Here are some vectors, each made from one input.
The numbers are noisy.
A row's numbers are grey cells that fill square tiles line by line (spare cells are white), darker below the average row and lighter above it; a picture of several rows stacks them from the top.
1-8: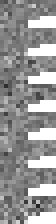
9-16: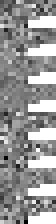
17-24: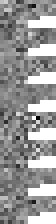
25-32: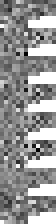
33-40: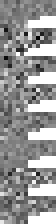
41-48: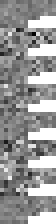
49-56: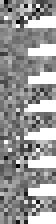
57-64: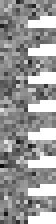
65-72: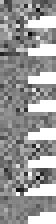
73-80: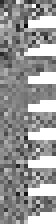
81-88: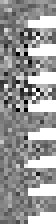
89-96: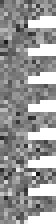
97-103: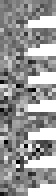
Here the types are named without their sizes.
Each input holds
a node of a tree and a true/false value.
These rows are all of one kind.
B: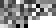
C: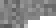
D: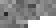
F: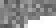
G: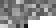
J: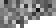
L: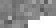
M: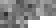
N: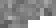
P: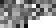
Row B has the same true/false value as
D, G and P.
